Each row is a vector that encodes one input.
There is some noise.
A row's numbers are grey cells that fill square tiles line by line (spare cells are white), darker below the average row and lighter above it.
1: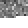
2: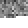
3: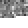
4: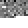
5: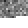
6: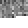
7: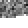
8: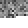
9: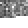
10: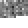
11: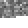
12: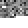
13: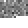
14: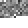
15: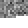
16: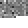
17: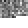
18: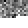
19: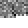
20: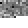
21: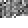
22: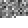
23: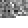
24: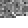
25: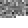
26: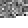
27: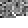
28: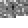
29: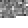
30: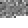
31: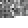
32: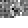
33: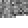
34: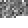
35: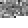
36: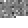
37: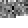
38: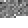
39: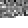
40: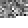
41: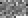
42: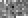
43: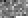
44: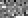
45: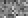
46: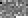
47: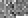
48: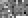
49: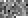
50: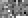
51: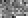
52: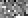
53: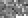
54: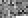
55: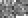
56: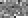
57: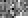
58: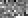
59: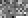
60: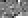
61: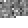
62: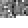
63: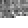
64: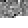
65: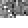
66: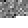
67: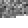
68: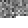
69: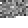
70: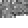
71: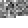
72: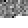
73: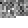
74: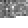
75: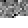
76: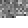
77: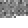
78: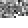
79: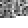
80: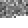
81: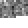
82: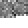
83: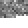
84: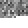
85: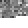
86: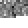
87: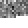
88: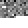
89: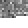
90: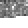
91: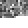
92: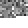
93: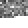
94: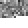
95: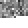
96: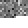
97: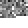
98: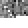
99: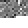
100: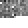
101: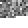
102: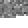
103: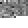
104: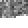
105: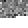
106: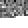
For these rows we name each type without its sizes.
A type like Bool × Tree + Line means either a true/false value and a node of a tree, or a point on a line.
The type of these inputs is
Bool × List(Line).
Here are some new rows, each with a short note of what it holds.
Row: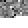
a true/false value, together with a list of two items
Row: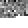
a true/false value, together with the empty list
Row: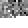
a true/false value, together with the empty list
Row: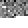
a true/false value, together with the empty list
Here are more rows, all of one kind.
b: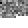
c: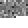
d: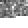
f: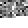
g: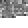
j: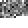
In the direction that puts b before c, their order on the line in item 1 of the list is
b, f, d, c, g, j.
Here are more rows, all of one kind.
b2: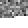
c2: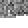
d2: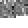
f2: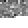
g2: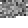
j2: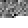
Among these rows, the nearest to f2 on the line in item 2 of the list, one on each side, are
d2 and g2.
